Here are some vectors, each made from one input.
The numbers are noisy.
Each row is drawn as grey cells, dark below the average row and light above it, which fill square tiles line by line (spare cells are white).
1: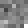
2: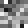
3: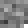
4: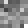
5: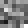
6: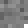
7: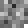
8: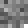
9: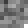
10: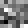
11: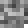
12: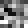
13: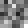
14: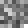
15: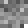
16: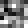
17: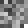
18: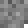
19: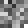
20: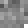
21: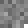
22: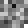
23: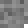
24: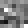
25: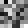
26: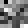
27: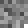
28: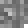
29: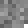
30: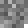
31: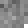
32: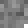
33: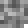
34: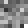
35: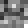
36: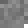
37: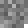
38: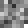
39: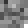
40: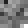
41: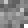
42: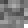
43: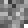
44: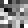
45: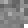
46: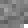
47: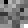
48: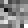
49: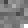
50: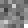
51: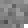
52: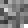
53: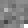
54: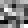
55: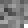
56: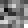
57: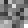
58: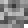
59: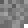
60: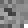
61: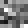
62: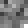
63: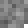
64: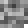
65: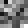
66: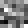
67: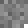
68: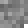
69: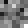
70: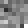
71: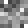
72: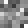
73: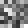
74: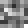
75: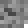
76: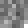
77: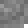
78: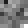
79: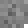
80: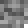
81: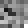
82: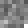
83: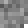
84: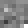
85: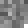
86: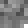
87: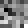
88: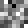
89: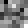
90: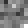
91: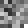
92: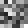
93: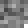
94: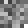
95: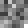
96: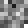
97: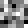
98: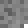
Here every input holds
either a point on a 6-point line, or a point on an 8-point line.
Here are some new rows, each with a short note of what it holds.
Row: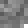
a point on an 8-point line
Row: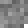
a point on a 6-point line
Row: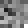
a point on an 8-point line
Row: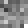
a point on a 6-point line
